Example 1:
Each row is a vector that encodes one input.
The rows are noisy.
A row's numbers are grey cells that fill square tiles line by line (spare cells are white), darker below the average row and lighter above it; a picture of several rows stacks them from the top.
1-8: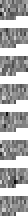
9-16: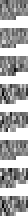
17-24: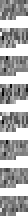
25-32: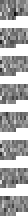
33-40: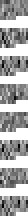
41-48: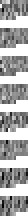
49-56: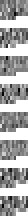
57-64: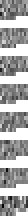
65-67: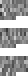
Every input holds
either one of 6 labels, or a point on a 9-point line.
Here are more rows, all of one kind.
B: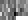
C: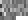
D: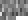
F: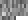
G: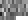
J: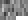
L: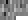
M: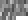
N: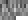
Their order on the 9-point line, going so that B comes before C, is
B, D, M, J, L, N, F, C, G.
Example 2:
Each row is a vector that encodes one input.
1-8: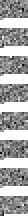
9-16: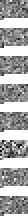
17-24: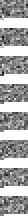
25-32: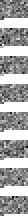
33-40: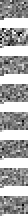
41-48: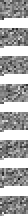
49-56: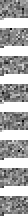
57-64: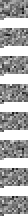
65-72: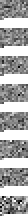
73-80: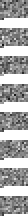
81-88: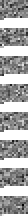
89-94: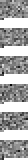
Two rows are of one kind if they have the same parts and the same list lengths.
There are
3 kinds of row.
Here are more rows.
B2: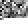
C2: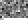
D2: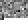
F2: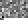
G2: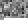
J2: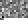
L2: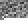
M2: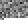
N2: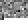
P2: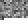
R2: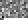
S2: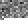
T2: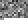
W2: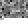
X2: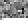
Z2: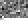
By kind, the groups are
B2
C2, G2, L2, M2, S2, W2, X2, Z2
D2, F2, J2, N2, P2, R2, T2

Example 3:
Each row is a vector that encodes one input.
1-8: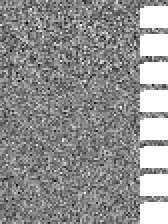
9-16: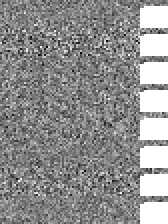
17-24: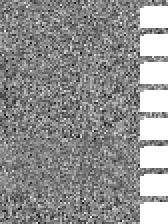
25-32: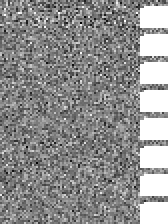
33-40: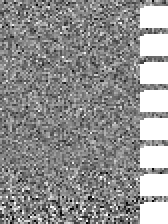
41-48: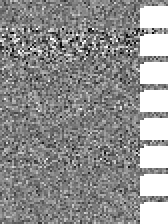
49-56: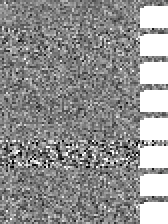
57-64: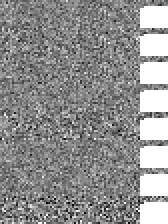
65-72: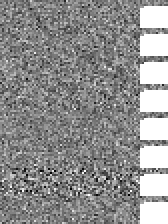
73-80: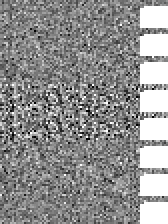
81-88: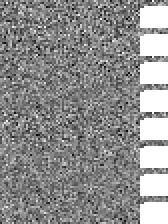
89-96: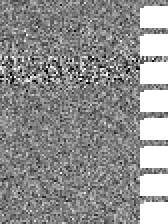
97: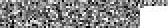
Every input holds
a list of up to two points on a 4-point line.
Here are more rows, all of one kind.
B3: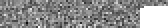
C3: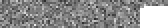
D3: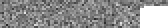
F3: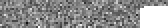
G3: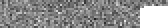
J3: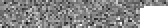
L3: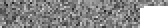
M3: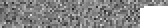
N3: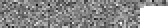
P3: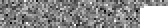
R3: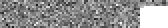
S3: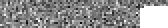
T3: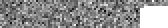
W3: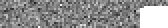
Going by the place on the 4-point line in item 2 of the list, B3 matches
F3, L3, M3 and W3.
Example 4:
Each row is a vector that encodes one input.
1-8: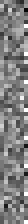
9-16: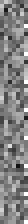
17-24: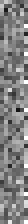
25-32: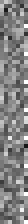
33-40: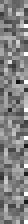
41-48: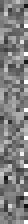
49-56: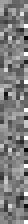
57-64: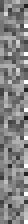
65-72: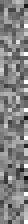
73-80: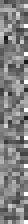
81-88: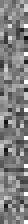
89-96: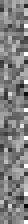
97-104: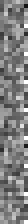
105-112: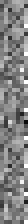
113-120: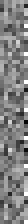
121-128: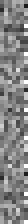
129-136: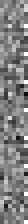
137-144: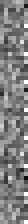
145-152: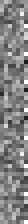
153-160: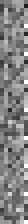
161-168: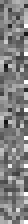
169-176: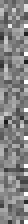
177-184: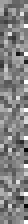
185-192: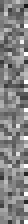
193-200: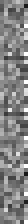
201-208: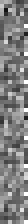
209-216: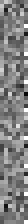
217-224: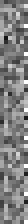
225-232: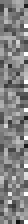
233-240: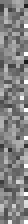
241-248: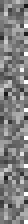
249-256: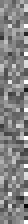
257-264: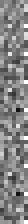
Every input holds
either a fixed value, or a node of a 13-node tree, or four true/false values.
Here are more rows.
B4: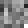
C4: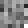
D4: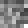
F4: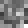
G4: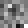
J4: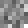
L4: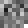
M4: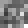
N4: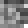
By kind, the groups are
B4, C4
D4, F4, J4, L4, M4, N4
G4

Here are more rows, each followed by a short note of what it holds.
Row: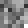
a node of a 13-node tree
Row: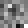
a fixed value
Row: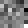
four true/false values
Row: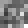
four true/false values
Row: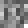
four true/false values
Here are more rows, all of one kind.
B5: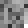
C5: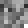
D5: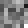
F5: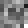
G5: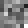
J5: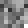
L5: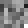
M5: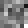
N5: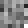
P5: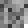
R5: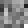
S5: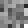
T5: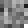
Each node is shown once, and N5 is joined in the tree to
S5 and T5.
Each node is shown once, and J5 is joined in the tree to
C5 and P5.
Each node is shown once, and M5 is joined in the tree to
F5 and G5.
